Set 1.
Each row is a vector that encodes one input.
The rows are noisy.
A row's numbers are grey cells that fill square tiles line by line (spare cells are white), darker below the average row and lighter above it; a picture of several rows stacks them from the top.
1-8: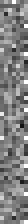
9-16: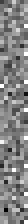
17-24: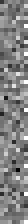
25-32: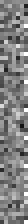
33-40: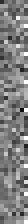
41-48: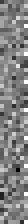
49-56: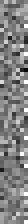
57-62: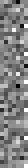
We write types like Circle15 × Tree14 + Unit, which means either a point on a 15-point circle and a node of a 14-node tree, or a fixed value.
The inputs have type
Line7 × Tree9.
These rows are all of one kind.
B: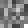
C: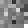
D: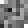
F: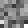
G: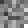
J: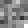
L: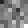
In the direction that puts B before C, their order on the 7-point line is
B, C, J, L, G, F, D.
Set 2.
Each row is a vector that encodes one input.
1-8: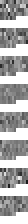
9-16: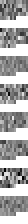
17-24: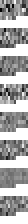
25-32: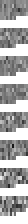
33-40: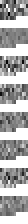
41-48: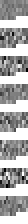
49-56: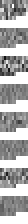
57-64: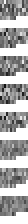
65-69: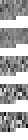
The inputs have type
(Bool × Bool × Bool × Bool + Unit) × Line10.
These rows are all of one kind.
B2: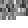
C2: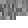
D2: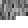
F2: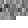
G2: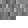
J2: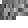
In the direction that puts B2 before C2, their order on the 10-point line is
G2, B2, C2, D2, J2, F2.
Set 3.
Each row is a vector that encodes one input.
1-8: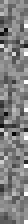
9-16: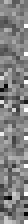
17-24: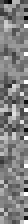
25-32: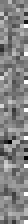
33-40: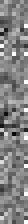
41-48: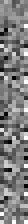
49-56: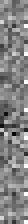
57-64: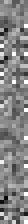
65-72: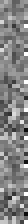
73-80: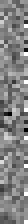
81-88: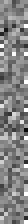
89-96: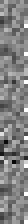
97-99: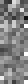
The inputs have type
Circle5 + Line13.
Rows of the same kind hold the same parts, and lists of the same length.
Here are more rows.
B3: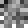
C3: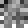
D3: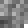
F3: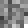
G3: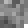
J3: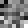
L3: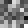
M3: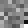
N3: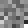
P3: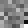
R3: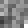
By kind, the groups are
B3, C3, J3, L3
D3, F3, G3, M3, N3, P3, R3

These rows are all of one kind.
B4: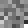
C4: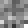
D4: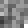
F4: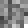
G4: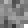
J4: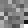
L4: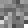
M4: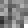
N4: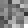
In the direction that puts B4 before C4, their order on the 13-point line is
J4, B4, L4, C4, G4, D4, M4, F4, N4.
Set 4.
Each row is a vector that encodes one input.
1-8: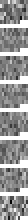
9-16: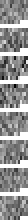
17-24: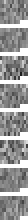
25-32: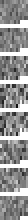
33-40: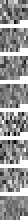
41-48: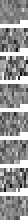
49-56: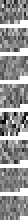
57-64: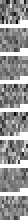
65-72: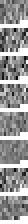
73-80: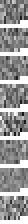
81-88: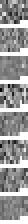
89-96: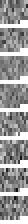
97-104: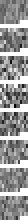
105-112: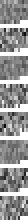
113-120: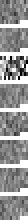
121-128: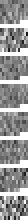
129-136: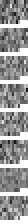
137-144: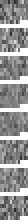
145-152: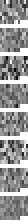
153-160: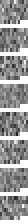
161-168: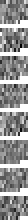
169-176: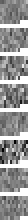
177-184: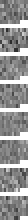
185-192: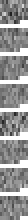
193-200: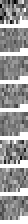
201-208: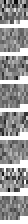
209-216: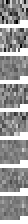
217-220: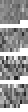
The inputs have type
Line7 + Tree7.
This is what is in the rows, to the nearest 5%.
About 50% of them hold a point on a 7-point line. The rest hold a node of a 7-node tree.
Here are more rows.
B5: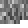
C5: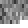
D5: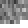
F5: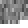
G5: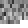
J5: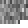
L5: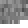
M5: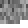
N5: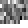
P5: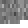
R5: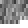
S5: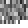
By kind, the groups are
B5, D5, J5, M5, P5
C5, F5, G5, L5, N5, R5, S5

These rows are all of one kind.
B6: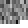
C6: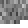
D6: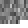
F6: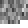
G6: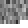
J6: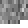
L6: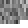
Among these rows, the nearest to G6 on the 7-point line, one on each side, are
F6 and J6.
